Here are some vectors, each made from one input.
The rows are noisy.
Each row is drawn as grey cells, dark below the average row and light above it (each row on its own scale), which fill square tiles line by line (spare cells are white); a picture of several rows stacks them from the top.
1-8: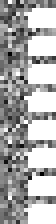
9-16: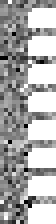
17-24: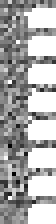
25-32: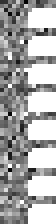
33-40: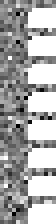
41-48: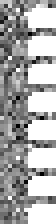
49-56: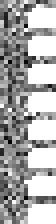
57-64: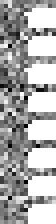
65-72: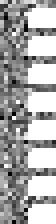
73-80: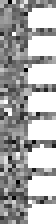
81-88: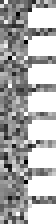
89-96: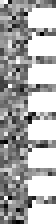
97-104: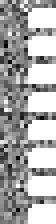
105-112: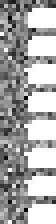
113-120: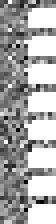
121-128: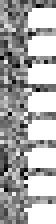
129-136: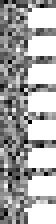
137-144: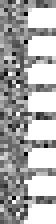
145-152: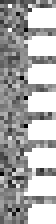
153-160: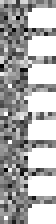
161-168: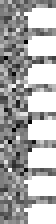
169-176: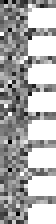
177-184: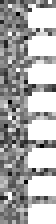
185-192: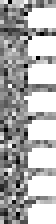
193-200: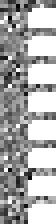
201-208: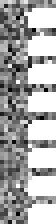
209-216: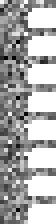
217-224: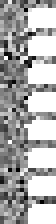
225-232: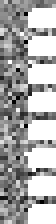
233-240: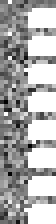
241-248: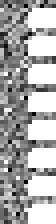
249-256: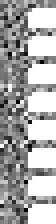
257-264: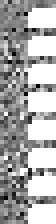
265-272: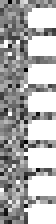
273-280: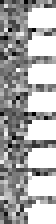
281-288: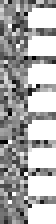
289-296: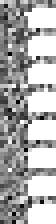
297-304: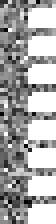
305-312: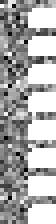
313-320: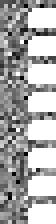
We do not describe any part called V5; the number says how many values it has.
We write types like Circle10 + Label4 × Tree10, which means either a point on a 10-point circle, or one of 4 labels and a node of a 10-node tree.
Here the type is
Bool × Bool × Bool × (Tree11 + V5).
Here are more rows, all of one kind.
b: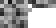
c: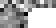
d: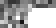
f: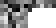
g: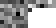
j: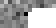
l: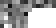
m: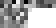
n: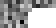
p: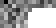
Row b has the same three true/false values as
c, g and j.
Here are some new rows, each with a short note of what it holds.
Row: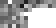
three true/false values and a value of V5
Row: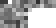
three true/false values and a value of V5
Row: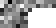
a node of an 11-node tree and three true/false values
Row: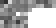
three true/false values and a value of V5
